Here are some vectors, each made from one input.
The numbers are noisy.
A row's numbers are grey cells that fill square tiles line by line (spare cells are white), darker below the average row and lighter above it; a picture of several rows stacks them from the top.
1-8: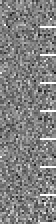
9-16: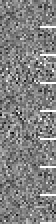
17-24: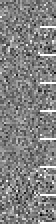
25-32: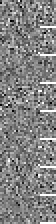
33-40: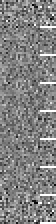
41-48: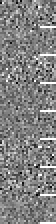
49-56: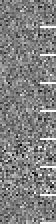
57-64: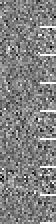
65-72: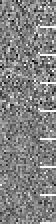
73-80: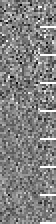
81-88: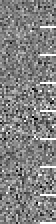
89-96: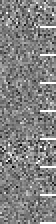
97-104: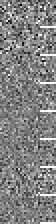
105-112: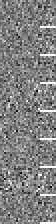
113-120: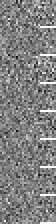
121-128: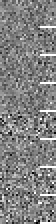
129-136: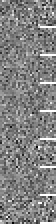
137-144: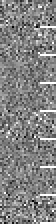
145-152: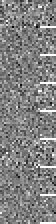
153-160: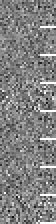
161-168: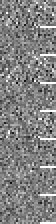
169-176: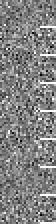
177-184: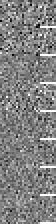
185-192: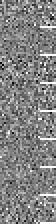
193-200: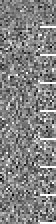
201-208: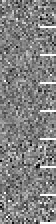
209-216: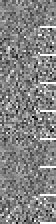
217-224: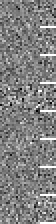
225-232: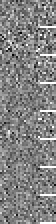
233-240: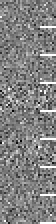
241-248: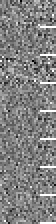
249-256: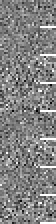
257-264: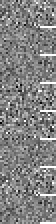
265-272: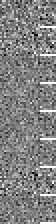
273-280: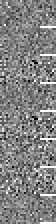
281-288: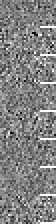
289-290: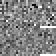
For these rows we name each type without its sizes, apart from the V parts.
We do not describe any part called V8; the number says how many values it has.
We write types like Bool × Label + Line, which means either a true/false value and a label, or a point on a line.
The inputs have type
Bool × Bool × Bool × Bool + Line × (Line + V8).
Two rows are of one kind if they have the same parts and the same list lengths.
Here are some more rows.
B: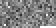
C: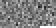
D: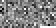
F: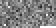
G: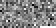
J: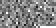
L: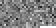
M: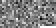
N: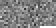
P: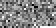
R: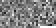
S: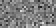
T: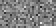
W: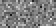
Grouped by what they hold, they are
B, C, F, L, N, S, T, W
D, G, P
J, M, R

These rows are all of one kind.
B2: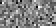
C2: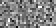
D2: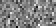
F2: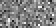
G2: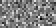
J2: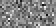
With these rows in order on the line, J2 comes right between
F2 and G2.
